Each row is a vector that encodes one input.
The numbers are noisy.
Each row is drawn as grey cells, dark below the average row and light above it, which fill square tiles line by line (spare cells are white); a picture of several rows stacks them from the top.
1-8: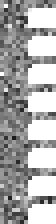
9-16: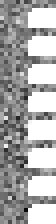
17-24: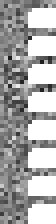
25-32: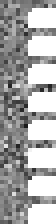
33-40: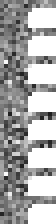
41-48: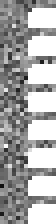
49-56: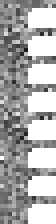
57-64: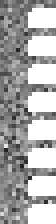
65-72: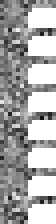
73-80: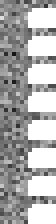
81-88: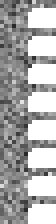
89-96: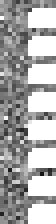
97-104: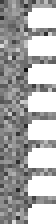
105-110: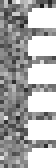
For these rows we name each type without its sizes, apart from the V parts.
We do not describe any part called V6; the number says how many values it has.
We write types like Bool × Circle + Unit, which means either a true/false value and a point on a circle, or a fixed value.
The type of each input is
Line + (Tree + Unit) × V6.
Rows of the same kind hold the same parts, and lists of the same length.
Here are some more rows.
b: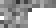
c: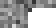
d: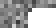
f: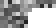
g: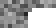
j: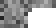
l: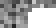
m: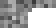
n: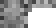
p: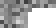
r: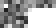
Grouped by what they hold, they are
b, l, p
c, d, g, j, m, n
f, r

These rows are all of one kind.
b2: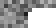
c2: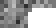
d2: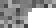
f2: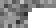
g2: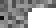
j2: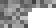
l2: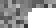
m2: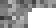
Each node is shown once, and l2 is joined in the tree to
d2 and g2.
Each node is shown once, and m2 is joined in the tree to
c2 and j2.
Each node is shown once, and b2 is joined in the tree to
f2.
